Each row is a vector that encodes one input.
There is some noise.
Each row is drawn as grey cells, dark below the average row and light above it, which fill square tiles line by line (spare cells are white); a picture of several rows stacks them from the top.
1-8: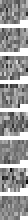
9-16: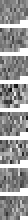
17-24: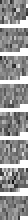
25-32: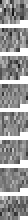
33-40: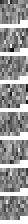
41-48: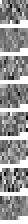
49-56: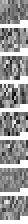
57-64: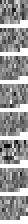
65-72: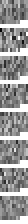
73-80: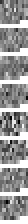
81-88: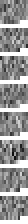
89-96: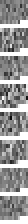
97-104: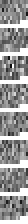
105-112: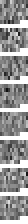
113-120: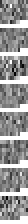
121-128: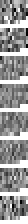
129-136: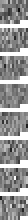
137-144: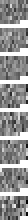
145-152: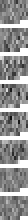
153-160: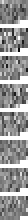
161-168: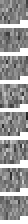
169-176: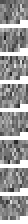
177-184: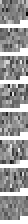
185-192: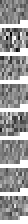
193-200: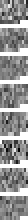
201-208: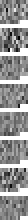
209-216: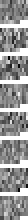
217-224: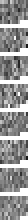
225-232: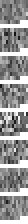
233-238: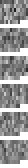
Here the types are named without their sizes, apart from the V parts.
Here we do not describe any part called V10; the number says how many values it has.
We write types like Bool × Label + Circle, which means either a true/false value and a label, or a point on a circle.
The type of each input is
Line × Line × (Line × Line + V10).
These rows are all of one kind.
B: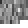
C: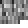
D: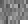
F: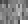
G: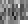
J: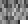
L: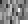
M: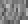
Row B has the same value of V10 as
J and L.
